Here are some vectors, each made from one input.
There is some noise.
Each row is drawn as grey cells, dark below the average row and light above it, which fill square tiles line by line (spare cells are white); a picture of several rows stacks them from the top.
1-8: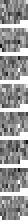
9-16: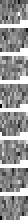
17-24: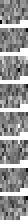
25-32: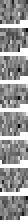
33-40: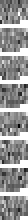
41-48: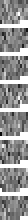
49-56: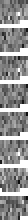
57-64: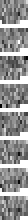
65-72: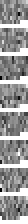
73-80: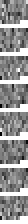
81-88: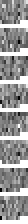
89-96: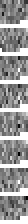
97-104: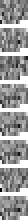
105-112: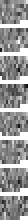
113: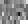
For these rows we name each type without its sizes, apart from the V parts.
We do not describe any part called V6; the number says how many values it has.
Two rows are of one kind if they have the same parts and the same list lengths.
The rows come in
2 kinds.
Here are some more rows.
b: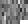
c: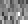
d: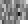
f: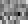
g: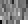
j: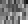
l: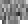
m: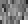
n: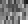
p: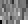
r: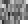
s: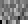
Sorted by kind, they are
b, c, g, j, m, n, p, s
d, f, l, r

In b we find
a point on a line and a value of V6.
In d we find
a node of a tree and a value of V6.
